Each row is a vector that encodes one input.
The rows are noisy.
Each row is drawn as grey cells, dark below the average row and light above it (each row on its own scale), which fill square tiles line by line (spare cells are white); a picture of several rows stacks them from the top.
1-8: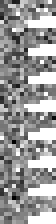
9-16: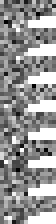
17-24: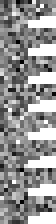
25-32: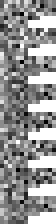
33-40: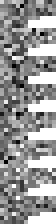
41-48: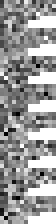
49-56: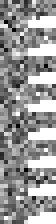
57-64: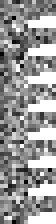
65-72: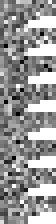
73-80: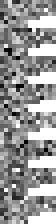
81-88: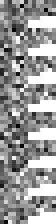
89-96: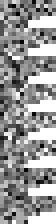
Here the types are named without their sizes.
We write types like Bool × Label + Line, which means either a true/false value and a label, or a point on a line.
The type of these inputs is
Bool × (Circle + Unit).
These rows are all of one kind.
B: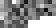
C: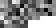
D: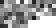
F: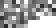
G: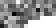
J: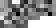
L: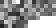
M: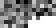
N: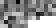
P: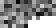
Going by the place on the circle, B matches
C, D and J.
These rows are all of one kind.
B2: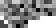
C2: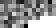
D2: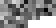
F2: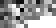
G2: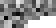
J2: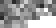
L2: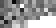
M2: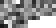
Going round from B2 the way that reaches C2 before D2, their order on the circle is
B2, C2, M2, F2, J2, G2, L2, D2.
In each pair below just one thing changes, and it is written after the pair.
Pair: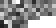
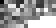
the true/false value
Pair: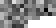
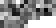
the place on the circle
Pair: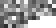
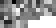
the true/false value
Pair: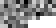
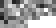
the place on the circle
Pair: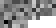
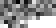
the place on the circle
